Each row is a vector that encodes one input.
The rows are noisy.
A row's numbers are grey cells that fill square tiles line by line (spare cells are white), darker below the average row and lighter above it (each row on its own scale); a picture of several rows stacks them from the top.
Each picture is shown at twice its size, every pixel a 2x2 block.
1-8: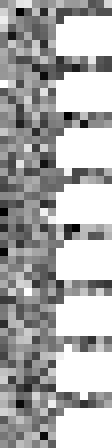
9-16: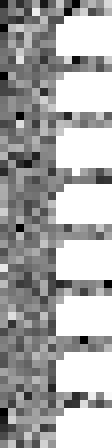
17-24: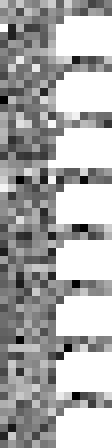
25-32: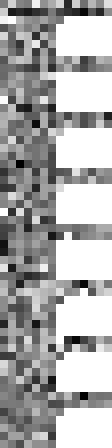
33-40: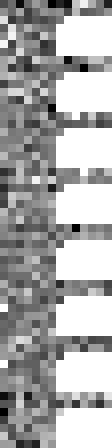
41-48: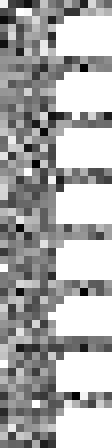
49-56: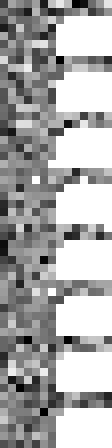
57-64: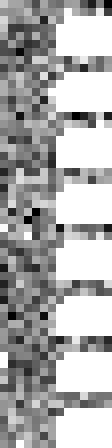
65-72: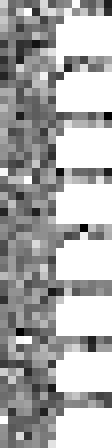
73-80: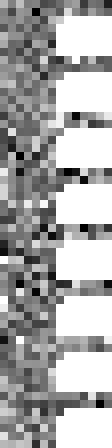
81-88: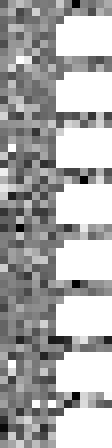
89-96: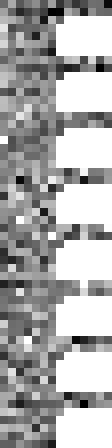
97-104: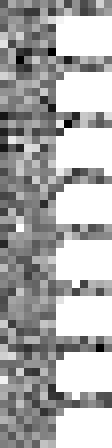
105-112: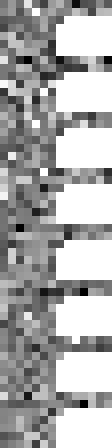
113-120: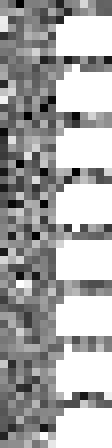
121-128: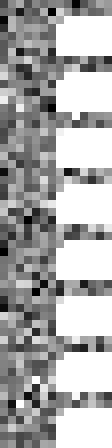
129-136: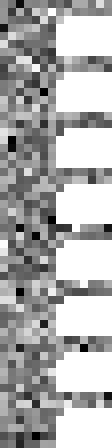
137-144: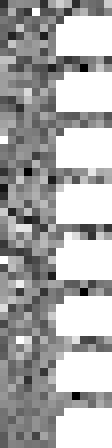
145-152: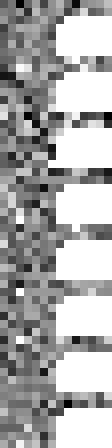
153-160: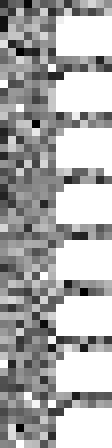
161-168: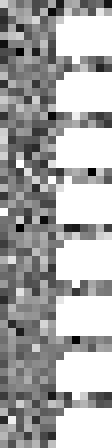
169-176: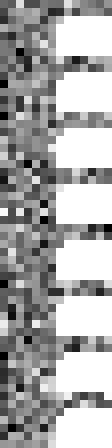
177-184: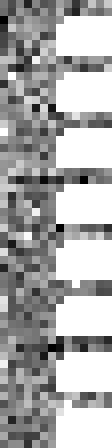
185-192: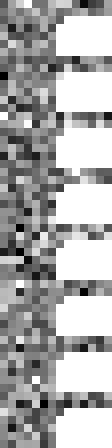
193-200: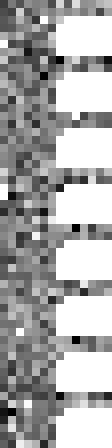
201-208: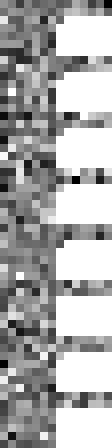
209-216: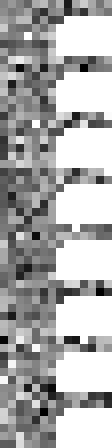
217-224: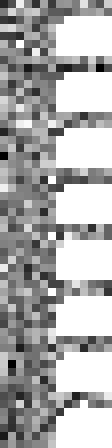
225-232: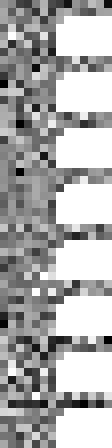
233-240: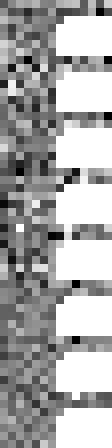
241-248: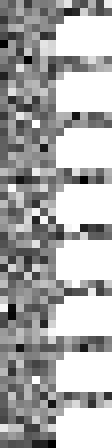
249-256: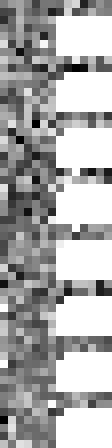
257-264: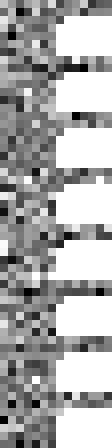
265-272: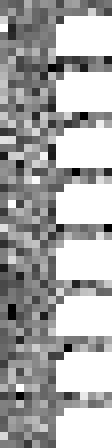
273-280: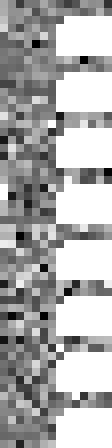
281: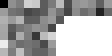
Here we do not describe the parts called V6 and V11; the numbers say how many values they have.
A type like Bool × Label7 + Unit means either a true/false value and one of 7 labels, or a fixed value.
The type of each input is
(Bool × Bool × Bool + Unit) × (Line9 + V6) × V11.
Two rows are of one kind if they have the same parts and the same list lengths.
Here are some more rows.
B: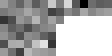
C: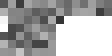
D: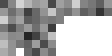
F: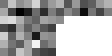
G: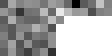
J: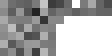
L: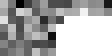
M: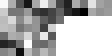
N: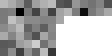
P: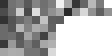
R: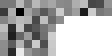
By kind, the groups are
B, F, N
C, D, L, P
G, R
J, M

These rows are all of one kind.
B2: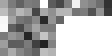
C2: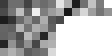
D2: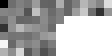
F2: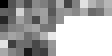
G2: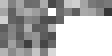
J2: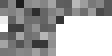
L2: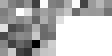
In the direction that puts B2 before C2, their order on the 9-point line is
D2, L2, B2, J2, F2, C2, G2.
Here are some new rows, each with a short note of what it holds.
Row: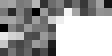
a value of V6 and a value of V11
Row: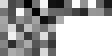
a point on a 9-point line and a value of V11
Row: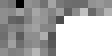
a point on a 9-point line, three true/false values and a value of V11
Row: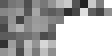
a point on a 9-point line and a value of V11
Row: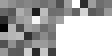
a point on a 9-point line and a value of V11
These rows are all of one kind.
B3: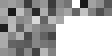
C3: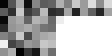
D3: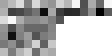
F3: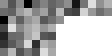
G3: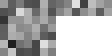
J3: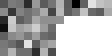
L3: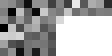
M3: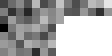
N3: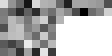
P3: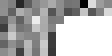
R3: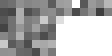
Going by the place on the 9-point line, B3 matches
D3, F3, G3 and J3.
